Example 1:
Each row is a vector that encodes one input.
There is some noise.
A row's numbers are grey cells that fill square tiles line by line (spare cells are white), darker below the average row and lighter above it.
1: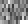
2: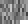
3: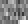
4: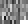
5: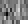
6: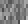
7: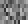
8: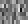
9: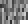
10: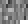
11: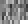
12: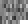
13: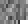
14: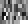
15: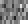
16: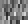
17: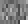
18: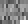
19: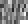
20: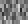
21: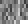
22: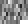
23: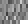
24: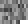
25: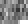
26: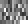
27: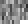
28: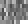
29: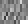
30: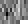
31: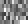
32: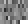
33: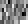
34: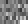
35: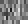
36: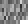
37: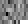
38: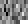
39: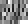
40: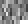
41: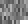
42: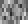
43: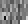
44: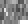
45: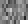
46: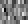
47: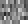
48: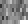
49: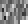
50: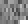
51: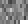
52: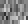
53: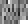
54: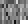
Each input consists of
a point on a 5-point line, together with either a fixed value, or three true/false values.
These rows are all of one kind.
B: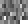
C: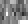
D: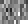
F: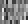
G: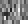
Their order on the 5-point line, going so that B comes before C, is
G, D, B, C, F.
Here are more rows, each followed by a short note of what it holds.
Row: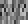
a point on a 5-point line and three true/false values
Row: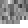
a point on a 5-point line and three true/false values
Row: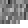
a point on a 5-point line
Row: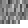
a point on a 5-point line
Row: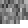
a point on a 5-point line
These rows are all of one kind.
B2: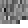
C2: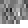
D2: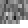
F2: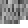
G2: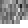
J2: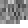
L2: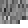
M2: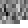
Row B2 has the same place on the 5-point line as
J2 and L2.
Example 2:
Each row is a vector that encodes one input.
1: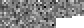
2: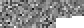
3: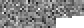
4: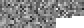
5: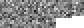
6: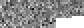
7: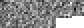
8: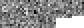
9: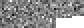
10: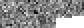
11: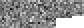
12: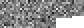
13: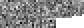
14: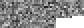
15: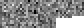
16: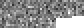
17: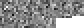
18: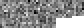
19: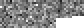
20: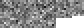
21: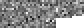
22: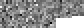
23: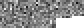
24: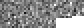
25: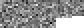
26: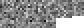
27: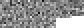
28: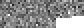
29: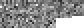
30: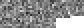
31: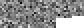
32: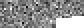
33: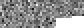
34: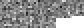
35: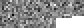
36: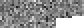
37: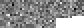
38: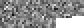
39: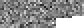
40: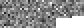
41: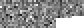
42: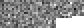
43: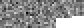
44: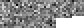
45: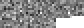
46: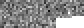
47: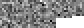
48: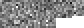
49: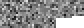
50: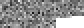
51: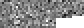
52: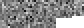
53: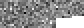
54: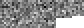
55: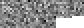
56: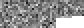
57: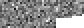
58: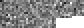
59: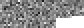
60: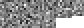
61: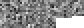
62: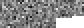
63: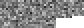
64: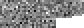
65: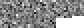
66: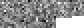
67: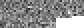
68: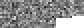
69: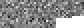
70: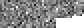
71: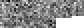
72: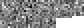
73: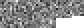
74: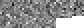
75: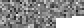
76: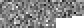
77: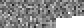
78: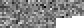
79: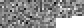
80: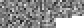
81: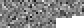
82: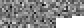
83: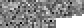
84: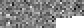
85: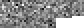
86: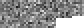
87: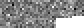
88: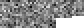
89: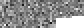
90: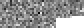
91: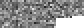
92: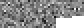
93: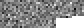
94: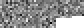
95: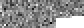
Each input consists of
either a node of a 12-node tree, or a node of a 13-node tree.
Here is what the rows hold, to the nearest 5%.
About 45% of them hold a node of a 12-node tree. The rest hold a node of a 13-node tree.
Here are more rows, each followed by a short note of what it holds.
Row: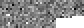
a node of a 13-node tree
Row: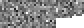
a node of a 12-node tree
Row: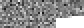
a node of a 13-node tree
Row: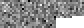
a node of a 12-node tree
